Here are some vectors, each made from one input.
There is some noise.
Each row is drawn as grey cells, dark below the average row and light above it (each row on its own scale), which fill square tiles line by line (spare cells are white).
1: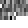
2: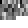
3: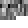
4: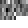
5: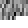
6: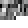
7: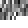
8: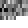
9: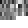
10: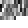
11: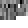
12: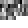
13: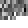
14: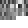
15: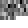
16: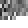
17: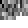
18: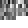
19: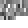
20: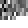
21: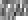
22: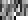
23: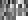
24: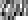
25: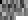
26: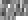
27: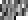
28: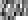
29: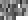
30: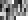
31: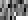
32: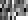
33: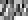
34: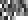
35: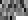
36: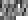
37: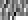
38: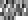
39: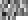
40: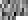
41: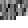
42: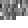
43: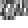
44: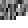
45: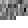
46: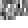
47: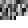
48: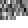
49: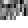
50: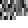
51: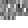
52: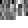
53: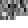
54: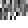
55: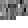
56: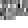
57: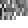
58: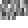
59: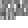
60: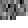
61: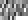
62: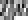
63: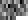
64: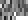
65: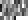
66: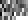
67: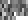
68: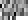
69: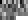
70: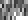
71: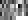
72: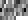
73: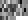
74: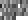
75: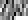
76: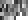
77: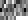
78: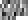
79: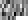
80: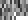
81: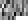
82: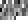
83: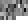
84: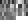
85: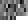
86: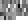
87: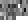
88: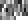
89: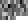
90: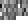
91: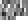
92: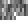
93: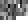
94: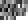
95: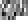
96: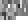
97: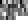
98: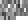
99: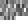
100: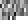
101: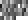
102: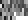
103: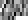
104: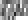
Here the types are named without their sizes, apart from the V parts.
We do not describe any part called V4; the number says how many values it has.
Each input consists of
a list of items, each a true/false value and a value of V4.
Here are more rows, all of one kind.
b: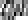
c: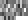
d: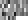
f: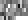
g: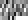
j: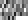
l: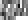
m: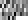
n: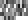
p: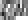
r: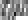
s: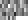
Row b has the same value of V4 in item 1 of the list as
l, p and r.
